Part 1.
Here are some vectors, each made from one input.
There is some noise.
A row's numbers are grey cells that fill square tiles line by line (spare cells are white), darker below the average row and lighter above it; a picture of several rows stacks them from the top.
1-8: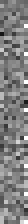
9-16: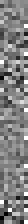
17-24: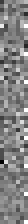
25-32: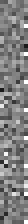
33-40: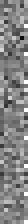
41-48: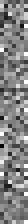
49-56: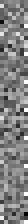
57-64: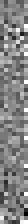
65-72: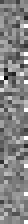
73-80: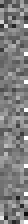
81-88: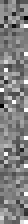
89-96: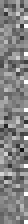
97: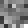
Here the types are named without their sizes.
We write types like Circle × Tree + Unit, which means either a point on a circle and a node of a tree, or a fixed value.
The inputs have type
Line.
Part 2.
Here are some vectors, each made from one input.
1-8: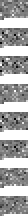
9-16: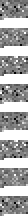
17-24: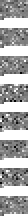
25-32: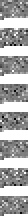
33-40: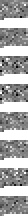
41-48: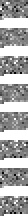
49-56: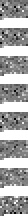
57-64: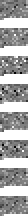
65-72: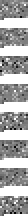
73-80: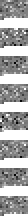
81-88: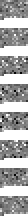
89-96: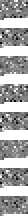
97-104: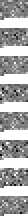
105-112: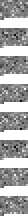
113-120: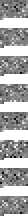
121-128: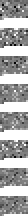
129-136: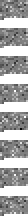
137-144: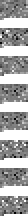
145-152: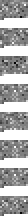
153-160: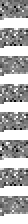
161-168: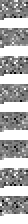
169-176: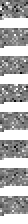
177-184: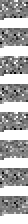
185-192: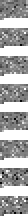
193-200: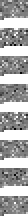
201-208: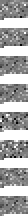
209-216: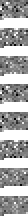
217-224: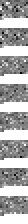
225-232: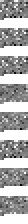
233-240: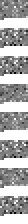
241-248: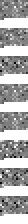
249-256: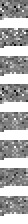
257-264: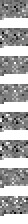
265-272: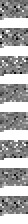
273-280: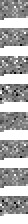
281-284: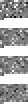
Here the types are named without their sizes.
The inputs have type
Line.
